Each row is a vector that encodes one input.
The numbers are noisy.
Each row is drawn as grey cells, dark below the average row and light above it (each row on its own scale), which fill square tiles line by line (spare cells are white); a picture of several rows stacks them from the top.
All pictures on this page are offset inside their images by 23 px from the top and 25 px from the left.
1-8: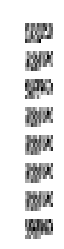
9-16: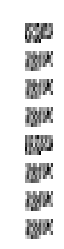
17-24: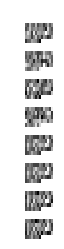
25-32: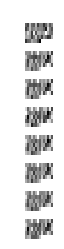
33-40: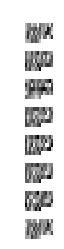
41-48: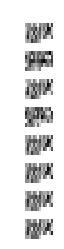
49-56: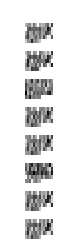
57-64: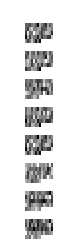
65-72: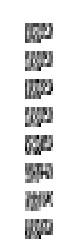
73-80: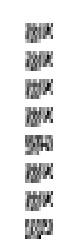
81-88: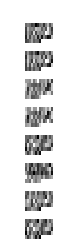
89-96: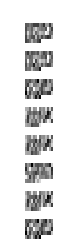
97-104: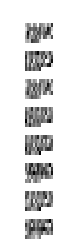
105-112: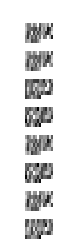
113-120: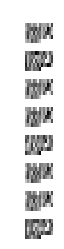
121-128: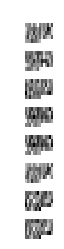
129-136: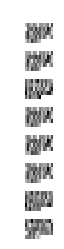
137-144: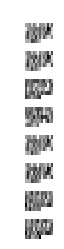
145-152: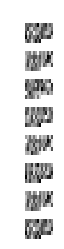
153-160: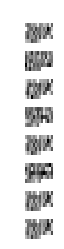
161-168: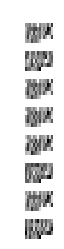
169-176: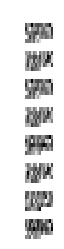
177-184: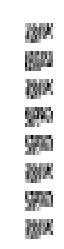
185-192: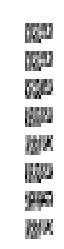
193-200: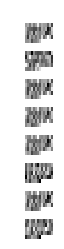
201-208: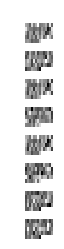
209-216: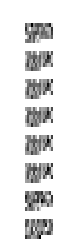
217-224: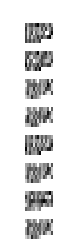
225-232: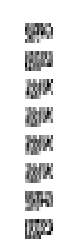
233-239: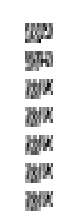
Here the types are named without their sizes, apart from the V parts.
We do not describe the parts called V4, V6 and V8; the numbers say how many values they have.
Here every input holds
either a label, or a node of a tree, or a true/false value, a value of V4, a value of V6 and a value of V8.
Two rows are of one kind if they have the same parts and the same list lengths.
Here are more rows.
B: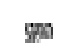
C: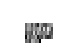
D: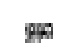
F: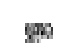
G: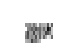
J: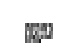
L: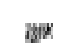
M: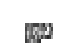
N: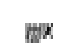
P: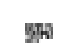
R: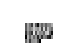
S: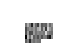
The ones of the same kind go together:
B, D, F, P
C, J, M, R, S
G, L, N

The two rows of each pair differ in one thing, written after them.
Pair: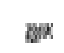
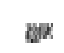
the value of V6
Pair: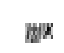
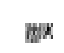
the value of V6
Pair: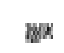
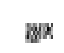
the value of V8
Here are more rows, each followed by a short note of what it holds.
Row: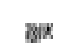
a true/false value, a value of V4, a value of V6 and a value of V8
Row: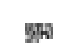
a label
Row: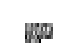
a node of a tree
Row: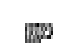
a node of a tree
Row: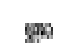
a label
